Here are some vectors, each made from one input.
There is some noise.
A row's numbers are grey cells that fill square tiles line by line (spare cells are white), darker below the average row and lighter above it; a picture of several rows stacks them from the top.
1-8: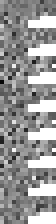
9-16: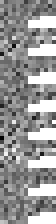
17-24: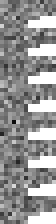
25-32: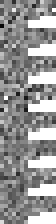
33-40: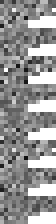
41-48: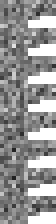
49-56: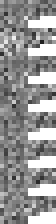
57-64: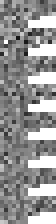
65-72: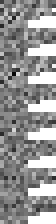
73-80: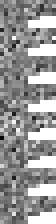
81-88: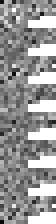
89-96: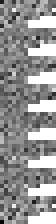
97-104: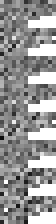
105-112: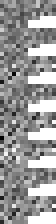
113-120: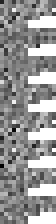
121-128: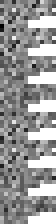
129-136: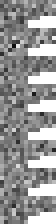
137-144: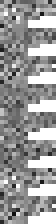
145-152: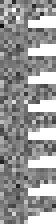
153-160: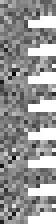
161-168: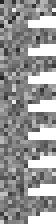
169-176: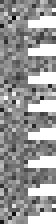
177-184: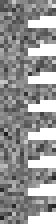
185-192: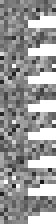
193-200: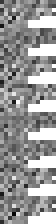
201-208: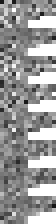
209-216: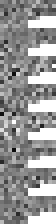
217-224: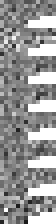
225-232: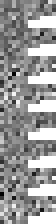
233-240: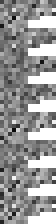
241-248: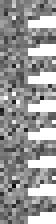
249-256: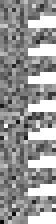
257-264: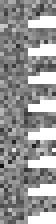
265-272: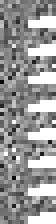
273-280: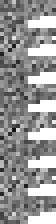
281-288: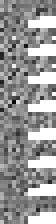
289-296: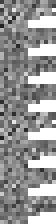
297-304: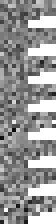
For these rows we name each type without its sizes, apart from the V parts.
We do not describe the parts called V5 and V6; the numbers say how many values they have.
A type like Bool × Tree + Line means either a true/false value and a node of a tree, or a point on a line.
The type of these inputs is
Bool × V6 + Label × (Tree + V5) + Unit.
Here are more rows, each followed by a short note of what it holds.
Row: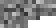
a label and a node of a tree
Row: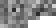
a label and a node of a tree
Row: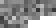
a label and a value of V5
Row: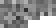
a label and a value of V5
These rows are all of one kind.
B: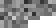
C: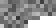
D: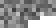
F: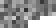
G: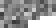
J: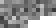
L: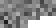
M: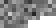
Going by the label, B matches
F and G.
